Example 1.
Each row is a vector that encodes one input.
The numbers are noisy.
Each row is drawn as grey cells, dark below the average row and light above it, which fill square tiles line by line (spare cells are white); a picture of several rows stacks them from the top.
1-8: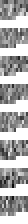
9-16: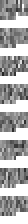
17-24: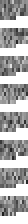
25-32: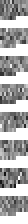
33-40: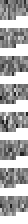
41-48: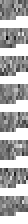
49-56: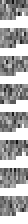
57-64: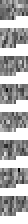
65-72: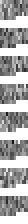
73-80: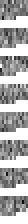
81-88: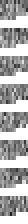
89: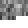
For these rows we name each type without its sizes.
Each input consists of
a point on a line and a node of a tree, together with either a point on a circle, or a fixed value.
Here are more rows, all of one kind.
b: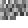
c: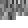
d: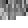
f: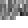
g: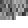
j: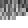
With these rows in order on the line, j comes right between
b and f.
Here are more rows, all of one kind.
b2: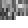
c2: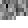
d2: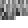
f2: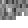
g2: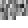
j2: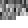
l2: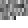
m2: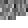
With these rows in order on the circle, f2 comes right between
g2 and j2.
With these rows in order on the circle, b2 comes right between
c2 and m2.
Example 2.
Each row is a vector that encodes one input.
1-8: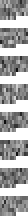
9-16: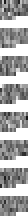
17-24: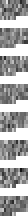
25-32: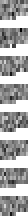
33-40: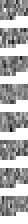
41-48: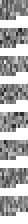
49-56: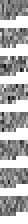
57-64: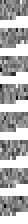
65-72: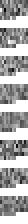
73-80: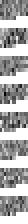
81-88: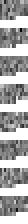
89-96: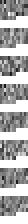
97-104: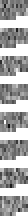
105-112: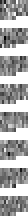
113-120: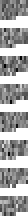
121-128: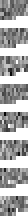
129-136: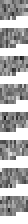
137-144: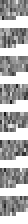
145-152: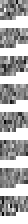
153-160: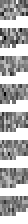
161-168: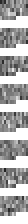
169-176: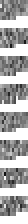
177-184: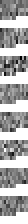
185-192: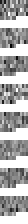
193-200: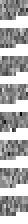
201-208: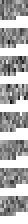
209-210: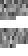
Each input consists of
four true/false values, together with either a point on a 7-point line, or a point on a 19-point line.
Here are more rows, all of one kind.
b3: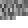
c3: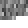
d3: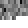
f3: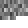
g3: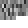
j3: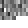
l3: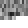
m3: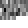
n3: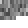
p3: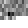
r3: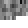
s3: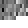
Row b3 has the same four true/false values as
d3, f3, n3 and s3.
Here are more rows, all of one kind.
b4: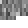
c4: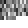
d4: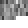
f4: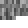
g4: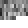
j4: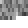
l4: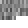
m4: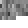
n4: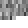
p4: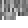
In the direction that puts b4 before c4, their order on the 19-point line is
d4, f4, m4, b4, l4, j4, n4, g4, c4, p4.
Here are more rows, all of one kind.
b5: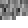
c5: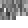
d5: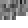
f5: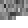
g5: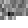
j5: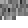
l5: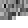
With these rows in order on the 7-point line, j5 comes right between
c5 and d5.
